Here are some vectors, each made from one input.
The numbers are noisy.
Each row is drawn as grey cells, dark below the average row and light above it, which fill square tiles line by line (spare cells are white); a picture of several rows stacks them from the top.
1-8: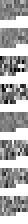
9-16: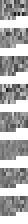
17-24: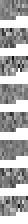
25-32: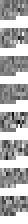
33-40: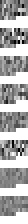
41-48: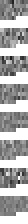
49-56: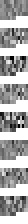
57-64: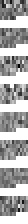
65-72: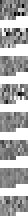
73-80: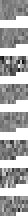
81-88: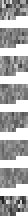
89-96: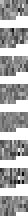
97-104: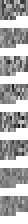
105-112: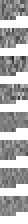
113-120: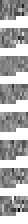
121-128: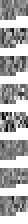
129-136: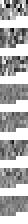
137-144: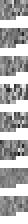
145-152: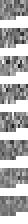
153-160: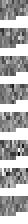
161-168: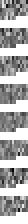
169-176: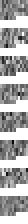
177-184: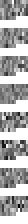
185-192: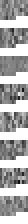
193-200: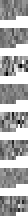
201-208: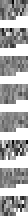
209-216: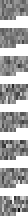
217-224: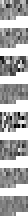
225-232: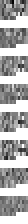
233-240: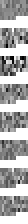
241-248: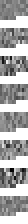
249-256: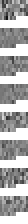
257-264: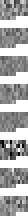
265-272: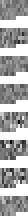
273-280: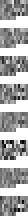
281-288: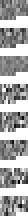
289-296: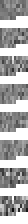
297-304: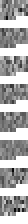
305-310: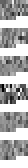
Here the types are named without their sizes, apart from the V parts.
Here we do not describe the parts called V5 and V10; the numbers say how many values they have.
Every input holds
a point on a line, a value of V5 and a value of V10, together with either a point on a circle and a true/false value, or a fixed value.
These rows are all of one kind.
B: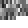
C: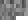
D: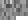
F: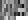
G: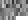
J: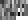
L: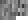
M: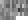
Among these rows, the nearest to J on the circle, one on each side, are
F and M.
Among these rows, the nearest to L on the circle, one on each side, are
C and G.
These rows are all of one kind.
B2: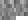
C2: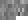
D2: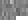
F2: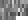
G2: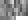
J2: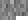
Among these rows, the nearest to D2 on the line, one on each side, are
B2 and C2.
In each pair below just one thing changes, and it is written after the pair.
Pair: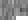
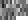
the value of V5
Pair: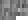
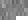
the place on the circle
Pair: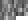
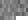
the value of V10
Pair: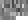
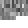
the true/false value
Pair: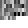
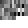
the place on the circle
